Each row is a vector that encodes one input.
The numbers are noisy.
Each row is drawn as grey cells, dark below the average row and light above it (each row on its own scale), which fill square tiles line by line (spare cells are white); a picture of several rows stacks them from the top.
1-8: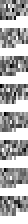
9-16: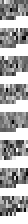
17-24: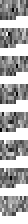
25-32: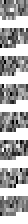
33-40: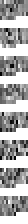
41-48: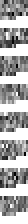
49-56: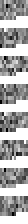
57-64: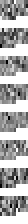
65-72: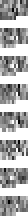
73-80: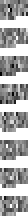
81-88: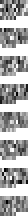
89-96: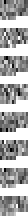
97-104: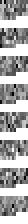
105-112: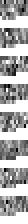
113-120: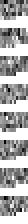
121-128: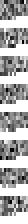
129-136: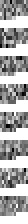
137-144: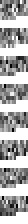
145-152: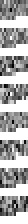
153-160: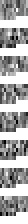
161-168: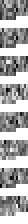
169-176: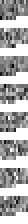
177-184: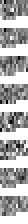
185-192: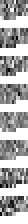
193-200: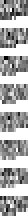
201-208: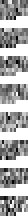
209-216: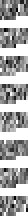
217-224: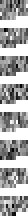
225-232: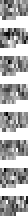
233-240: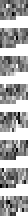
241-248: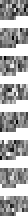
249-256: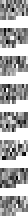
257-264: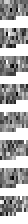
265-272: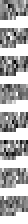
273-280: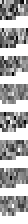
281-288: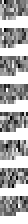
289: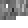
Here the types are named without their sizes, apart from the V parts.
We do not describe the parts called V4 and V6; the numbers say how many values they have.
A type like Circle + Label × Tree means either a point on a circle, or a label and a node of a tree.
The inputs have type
Bool × Bool × Bool + Line + V4 × V6.
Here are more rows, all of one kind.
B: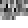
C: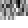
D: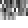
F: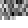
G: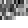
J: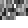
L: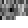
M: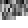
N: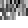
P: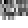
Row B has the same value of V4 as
D, F, L and P.
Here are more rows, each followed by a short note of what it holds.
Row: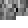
a point on a line
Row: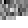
a point on a line
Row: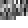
a value of V4 and a value of V6
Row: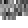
a value of V4 and a value of V6
